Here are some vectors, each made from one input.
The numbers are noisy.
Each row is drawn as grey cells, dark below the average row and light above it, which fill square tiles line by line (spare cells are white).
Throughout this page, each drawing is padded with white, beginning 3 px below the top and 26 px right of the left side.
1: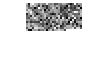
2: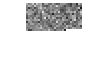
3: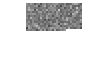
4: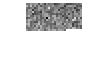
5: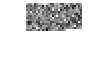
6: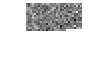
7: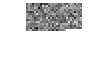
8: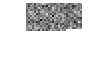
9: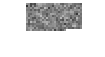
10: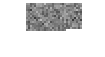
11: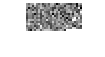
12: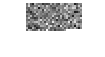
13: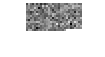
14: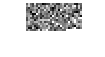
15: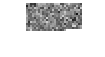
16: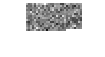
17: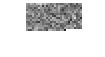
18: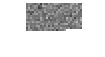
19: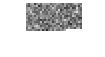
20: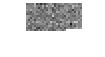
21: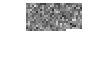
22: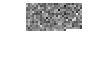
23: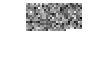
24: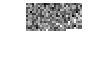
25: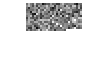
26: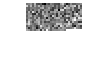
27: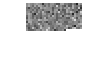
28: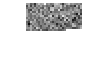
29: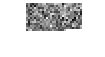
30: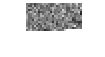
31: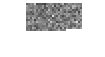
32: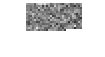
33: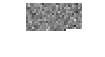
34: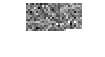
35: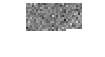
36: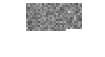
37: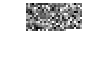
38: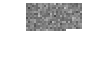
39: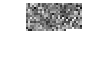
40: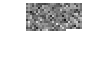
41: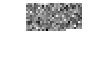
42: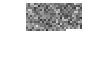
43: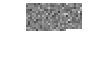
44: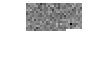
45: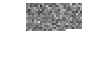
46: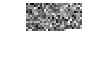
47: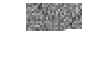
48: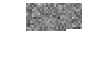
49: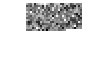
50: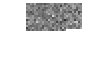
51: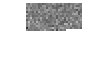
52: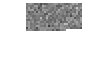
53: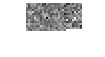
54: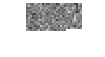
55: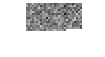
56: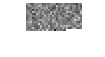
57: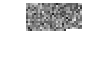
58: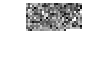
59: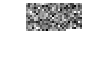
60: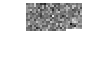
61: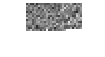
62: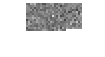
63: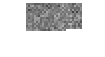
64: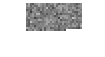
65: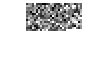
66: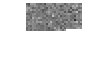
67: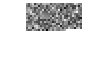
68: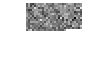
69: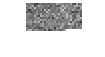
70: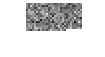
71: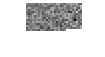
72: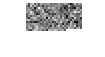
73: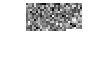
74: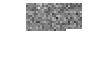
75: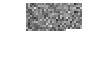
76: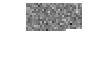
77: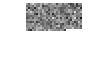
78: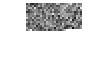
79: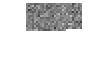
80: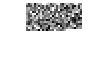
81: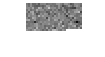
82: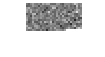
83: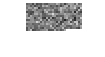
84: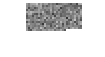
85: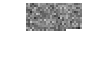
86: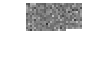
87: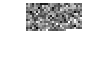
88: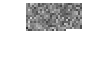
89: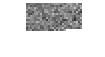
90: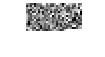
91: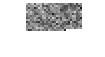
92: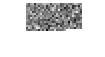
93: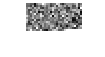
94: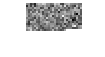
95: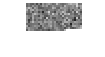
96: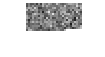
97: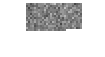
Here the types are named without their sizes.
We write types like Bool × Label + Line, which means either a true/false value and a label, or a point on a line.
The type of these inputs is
Circle + Label + Line.
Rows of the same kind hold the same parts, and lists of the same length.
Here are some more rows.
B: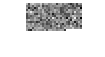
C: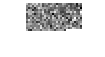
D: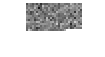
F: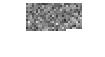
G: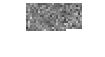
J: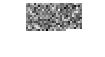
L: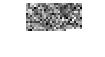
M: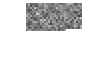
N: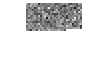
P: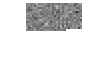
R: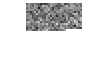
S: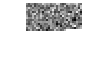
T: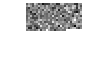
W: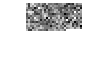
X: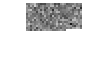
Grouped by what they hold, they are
B, C, M, P, T
D, F, G, J, L, R, S, X
N, W

